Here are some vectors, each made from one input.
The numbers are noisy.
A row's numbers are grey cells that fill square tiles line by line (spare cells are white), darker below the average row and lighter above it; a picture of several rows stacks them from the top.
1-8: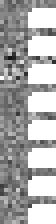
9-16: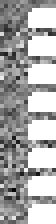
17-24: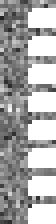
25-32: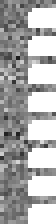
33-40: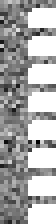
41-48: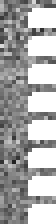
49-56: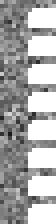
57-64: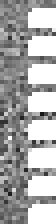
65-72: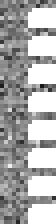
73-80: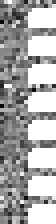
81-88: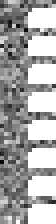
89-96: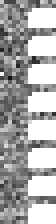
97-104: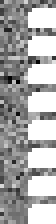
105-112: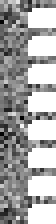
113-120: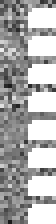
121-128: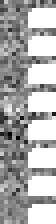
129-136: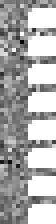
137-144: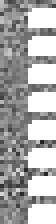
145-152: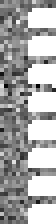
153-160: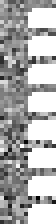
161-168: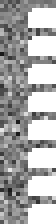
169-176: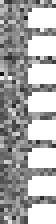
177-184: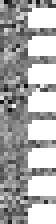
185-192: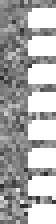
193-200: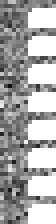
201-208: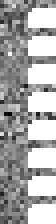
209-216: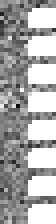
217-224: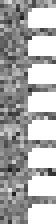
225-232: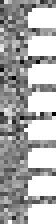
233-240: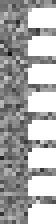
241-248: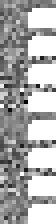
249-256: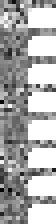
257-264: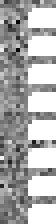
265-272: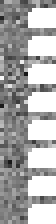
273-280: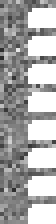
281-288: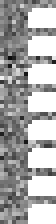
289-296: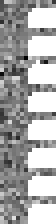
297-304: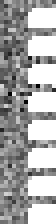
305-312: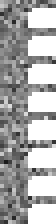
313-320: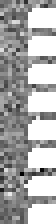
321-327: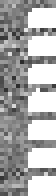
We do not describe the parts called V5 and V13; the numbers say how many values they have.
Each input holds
a point on a 7-point line and a value of V13, together with either a point on a 16-point circle, or a value of V5.
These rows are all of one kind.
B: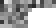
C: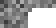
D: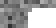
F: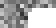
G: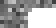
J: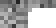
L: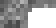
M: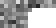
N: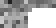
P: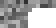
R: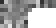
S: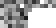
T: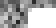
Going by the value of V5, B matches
D, J, P and T.
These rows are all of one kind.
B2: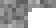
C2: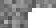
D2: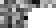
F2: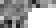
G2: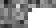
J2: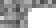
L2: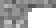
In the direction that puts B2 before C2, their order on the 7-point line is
G2, L2, F2, B2, J2, D2, C2.
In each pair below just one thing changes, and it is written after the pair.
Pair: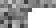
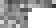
the place on the 16-point circle
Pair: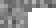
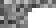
the place on the 7-point line
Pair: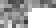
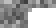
the value of V13
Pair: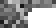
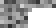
the place on the 7-point line
